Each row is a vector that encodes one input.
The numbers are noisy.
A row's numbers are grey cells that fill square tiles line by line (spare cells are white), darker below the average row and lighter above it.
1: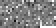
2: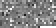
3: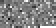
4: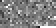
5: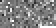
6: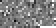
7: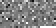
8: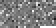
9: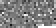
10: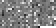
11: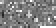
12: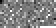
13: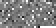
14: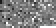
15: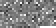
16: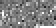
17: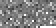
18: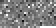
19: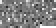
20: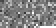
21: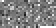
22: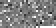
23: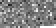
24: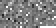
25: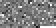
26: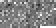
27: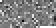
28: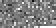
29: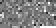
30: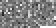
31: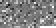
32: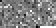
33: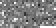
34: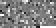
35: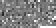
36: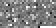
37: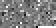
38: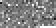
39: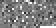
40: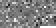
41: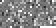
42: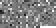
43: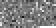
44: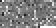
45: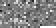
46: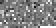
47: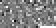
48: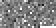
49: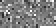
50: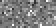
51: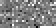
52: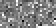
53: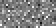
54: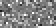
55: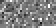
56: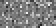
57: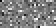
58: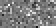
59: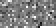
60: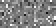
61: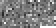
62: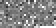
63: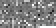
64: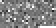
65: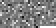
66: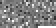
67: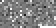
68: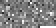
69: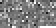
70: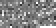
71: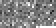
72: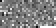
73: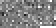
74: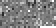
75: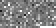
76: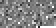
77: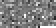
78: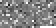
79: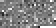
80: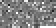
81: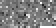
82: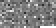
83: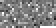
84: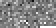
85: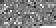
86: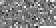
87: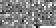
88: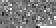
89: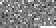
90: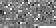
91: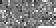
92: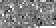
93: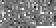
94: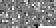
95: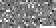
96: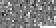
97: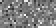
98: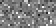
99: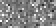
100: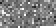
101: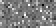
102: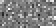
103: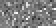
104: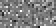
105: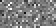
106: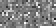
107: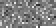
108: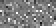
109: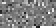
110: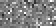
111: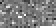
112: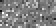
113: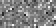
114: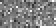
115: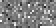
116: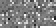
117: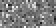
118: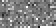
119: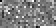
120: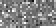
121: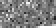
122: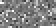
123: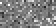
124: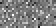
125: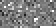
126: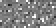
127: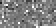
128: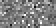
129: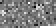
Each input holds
a point on each of two 8-point circles, together with either a fixed value, or four true/false values.
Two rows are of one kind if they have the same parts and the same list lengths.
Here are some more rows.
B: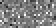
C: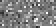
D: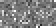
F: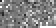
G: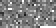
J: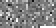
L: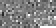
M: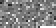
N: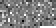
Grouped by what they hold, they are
B, D, J, M, N
C, F, G, L

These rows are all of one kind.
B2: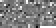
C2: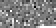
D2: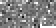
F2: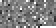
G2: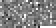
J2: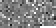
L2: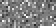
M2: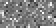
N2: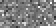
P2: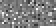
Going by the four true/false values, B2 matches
D2 and F2.
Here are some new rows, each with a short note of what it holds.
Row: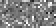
a point on each of two 8-point circles and four true/false values
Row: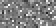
a point on each of two 8-point circles
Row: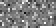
a point on each of two 8-point circles and four true/false values
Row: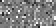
a point on each of two 8-point circles
